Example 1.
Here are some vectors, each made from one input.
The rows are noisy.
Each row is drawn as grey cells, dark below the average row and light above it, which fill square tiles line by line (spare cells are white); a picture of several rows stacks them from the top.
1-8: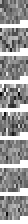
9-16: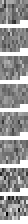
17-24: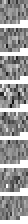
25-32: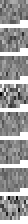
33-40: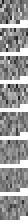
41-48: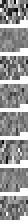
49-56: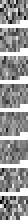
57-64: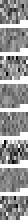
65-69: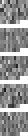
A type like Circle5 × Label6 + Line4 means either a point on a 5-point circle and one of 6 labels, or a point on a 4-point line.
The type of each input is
Tree12.
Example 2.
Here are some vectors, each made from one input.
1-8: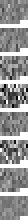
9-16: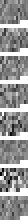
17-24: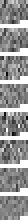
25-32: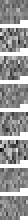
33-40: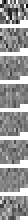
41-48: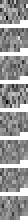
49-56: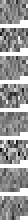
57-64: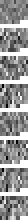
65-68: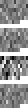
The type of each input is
Tree9.
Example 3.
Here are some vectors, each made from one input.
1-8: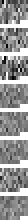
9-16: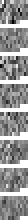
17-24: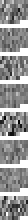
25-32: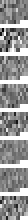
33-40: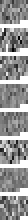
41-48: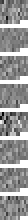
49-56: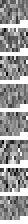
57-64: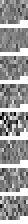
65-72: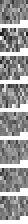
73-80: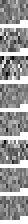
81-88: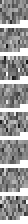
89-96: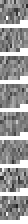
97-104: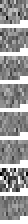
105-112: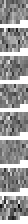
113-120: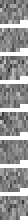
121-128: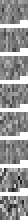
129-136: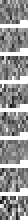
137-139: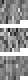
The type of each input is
Tree12.
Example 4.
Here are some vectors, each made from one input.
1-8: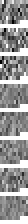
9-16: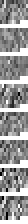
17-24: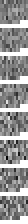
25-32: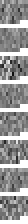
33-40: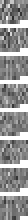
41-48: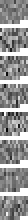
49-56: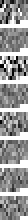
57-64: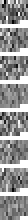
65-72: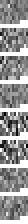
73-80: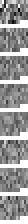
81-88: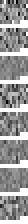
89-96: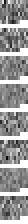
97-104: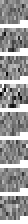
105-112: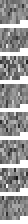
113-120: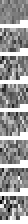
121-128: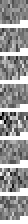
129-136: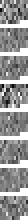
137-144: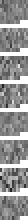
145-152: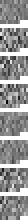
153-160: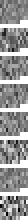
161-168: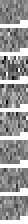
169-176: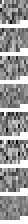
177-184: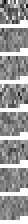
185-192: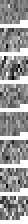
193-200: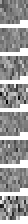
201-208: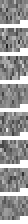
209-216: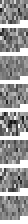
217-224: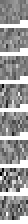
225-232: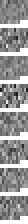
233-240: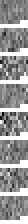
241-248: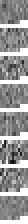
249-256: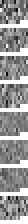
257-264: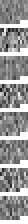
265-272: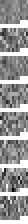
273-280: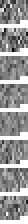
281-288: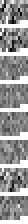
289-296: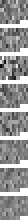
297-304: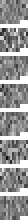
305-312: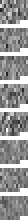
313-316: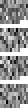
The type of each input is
Tree12.
